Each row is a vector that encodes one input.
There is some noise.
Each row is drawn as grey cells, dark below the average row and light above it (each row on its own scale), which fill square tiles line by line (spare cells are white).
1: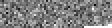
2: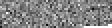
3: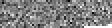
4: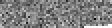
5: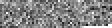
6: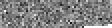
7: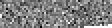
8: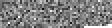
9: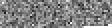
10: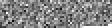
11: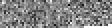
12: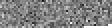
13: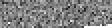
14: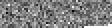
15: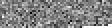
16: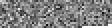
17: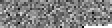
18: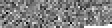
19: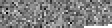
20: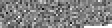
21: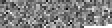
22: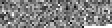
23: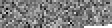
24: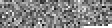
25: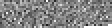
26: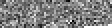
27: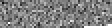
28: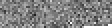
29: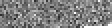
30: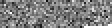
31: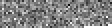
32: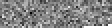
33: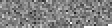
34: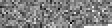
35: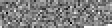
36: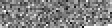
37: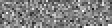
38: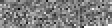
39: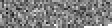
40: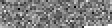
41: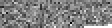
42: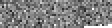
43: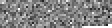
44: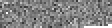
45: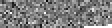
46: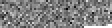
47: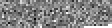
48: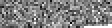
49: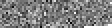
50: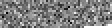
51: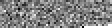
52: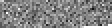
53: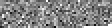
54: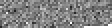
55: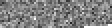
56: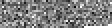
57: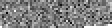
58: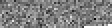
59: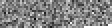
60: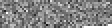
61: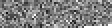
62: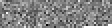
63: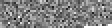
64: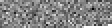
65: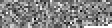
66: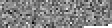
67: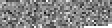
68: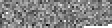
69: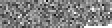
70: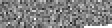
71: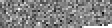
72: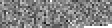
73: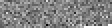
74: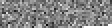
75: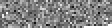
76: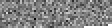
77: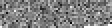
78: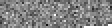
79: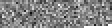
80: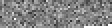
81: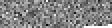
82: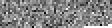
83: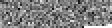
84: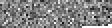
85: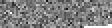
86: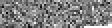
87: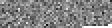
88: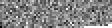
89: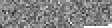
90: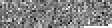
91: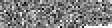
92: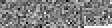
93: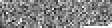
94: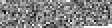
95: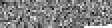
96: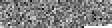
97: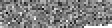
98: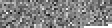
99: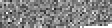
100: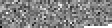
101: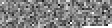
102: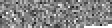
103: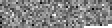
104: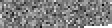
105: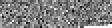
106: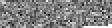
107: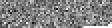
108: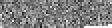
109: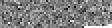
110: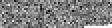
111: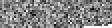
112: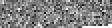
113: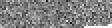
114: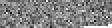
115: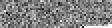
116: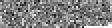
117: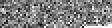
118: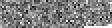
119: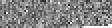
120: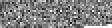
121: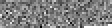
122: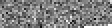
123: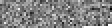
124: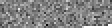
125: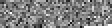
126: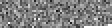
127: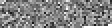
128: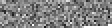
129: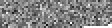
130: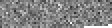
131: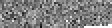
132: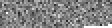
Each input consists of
either one of 4 labels and a point on a 9-point line, or three true/false values.
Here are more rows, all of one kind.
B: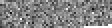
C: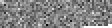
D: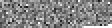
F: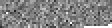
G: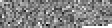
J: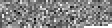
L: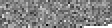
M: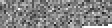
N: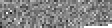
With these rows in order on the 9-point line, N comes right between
B and D.
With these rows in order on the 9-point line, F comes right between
B and C.
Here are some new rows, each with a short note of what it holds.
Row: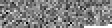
three true/false values
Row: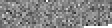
one of 4 labels and a point on a 9-point line
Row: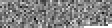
one of 4 labels and a point on a 9-point line
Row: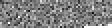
three true/false values
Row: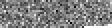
three true/false values
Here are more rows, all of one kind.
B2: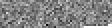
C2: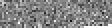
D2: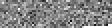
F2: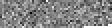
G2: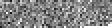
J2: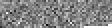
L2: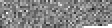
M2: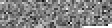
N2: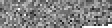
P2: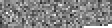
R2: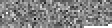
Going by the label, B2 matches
C2, G2, J2 and L2.
